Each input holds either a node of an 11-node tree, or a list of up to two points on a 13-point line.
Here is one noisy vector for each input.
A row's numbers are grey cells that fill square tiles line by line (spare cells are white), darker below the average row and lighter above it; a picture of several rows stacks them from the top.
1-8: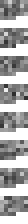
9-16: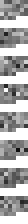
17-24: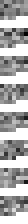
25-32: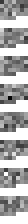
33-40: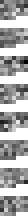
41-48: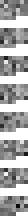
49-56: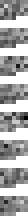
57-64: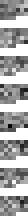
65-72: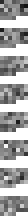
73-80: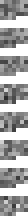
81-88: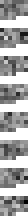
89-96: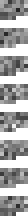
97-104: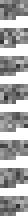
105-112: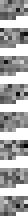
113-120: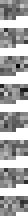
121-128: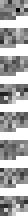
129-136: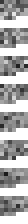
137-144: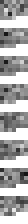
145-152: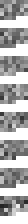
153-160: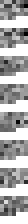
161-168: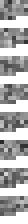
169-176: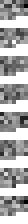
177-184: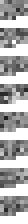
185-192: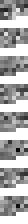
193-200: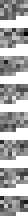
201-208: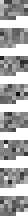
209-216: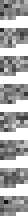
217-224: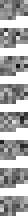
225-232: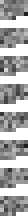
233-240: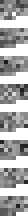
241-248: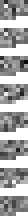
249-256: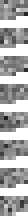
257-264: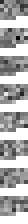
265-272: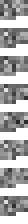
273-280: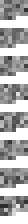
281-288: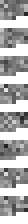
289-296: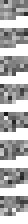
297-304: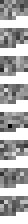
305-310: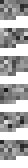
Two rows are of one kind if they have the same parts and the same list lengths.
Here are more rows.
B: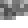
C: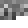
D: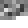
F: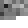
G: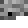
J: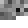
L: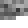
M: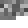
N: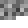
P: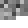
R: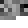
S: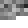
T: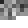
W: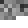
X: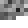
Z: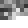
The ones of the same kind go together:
B, C, M, N, P
D, R, S, T, W, Z
F, J, L, X
G

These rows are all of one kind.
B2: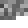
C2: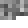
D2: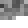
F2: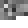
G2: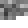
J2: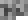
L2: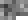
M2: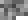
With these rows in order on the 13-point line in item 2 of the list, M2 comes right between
G2 and L2.
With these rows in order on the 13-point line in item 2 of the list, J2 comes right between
C2 and L2.
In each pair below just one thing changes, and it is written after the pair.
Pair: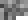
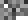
the place on the 13-point line in item 1 of the list
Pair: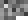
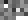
the place on the 13-point line in item 1 of the list
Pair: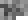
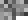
the place on the 13-point line in item 1 of the list
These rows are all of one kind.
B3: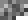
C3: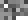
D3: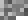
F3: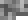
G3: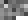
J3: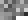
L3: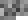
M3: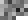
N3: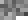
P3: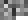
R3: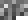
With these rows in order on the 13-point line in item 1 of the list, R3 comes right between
B3 and L3.
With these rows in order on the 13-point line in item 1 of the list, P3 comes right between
C3 and J3.
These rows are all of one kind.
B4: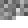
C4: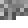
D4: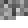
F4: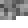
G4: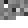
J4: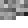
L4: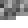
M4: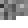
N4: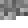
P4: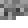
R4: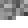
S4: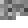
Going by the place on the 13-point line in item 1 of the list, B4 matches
G4 and J4.
